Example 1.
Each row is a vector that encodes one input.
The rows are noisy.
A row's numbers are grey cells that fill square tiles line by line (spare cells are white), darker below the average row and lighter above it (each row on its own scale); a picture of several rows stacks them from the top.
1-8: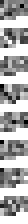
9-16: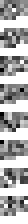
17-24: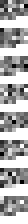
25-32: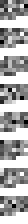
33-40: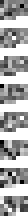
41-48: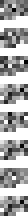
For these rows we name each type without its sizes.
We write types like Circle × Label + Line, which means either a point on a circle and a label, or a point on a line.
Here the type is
Bool × Bool × Bool × Bool.
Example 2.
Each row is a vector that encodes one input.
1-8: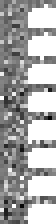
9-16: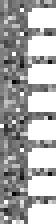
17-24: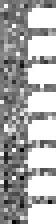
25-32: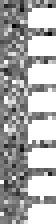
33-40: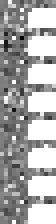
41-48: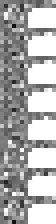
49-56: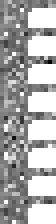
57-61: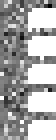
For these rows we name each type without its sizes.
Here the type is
Bool × Bool × Bool × Bool.
